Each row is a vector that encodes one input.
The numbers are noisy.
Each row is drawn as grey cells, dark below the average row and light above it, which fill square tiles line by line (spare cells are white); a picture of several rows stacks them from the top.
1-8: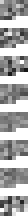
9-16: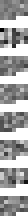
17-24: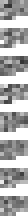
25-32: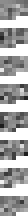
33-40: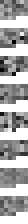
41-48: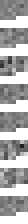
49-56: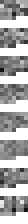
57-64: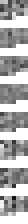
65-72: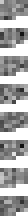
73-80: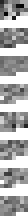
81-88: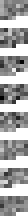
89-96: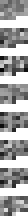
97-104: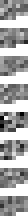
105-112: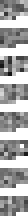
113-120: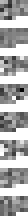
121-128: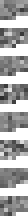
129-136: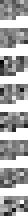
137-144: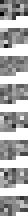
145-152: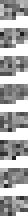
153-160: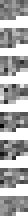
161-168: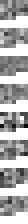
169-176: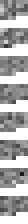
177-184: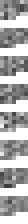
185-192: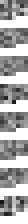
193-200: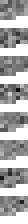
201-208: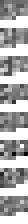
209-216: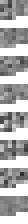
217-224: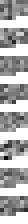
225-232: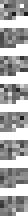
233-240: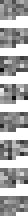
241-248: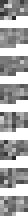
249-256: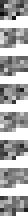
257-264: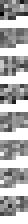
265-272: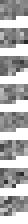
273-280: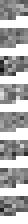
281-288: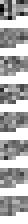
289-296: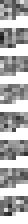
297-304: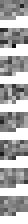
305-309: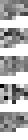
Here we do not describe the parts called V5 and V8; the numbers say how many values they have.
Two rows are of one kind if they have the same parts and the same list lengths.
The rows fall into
2 kinds.
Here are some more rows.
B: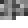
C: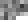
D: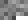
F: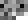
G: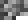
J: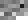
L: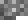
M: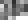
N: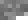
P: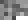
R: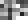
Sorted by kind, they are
B, D, J, P, R
C, F, G, L, M, N

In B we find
a point on a 9-point line, a true/false value and a value of V8.
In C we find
a value of V5.
